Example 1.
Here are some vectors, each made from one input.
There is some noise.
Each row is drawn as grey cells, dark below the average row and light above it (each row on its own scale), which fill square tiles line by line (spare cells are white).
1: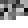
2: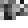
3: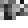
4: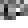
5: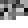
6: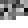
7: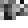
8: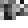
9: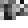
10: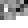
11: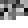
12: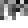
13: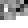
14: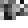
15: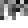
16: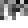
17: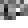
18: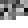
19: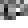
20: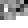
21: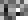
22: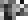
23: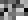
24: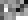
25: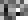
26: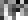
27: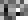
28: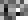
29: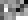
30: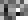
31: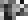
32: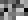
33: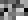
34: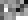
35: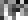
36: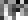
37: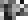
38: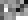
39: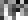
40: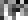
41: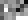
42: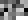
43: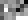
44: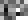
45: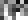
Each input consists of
a point on a 5-point line.
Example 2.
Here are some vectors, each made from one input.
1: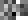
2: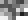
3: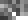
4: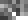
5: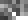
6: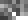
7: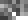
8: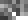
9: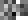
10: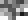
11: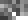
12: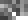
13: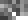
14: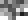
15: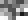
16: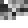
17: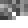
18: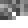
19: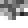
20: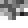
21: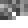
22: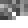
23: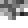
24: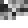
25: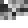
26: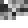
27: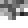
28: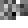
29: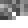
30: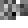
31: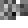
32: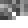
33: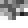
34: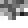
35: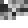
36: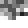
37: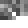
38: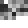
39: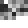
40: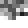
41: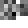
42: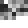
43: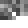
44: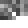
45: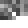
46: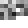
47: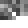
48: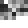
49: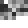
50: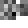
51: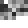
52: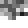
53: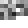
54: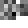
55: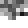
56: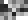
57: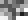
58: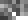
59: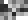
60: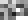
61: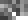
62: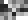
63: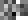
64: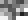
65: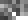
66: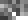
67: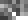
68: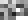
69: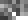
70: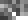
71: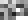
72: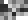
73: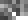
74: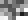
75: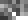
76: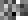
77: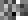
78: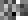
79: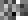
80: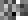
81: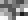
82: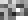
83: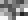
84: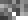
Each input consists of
one of 5 labels.
